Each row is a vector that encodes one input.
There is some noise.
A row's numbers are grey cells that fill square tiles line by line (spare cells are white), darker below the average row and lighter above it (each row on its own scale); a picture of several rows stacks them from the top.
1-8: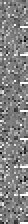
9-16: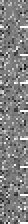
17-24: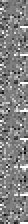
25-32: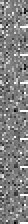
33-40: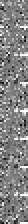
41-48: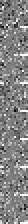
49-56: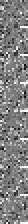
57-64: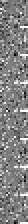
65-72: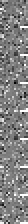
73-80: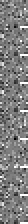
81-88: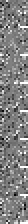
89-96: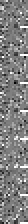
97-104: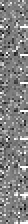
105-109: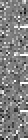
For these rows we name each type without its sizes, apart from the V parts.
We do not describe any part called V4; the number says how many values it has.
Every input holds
a list of items, each a true/false value and a value of V4.
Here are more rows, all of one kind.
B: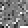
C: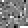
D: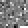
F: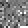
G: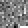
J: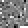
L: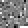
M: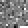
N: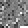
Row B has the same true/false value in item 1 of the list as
F and N.
